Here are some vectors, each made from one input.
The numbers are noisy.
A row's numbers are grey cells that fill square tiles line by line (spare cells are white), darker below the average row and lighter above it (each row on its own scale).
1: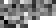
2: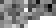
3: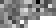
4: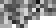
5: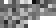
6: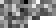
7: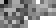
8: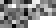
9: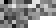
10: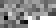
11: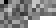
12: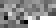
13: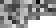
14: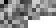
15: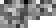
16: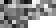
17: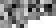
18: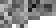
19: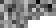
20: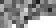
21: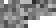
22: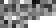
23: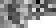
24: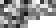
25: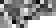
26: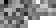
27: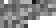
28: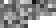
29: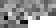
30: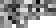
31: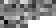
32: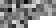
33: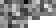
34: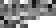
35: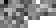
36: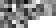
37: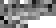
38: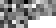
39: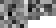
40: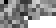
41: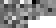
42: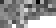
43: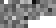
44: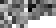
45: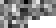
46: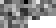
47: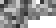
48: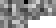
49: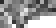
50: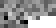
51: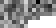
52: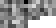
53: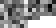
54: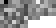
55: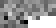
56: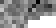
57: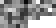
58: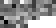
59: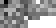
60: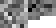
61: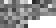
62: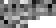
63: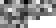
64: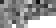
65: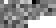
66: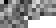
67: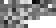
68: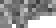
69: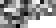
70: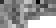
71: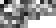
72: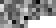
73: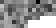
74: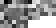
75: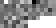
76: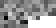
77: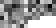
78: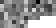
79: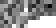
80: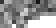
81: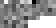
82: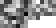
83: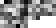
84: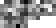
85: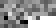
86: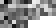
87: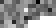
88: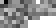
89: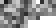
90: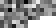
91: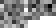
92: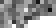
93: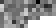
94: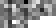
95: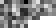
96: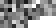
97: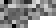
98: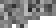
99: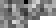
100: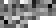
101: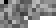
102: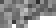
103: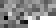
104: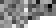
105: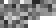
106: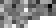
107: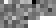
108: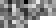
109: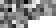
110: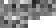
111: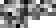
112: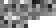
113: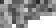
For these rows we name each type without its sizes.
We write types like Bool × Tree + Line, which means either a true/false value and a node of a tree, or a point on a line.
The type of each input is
Circle + List(Line).
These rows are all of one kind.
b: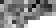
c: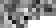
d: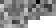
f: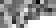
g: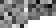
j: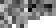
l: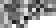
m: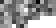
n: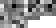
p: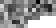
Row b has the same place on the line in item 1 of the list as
d and p.
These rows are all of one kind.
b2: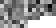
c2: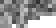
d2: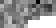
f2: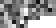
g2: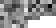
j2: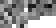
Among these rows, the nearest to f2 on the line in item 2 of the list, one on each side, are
b2 and d2.
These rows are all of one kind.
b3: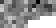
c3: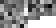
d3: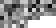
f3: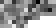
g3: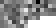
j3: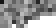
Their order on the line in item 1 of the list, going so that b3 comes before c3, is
g3, j3, f3, b3, d3, c3.
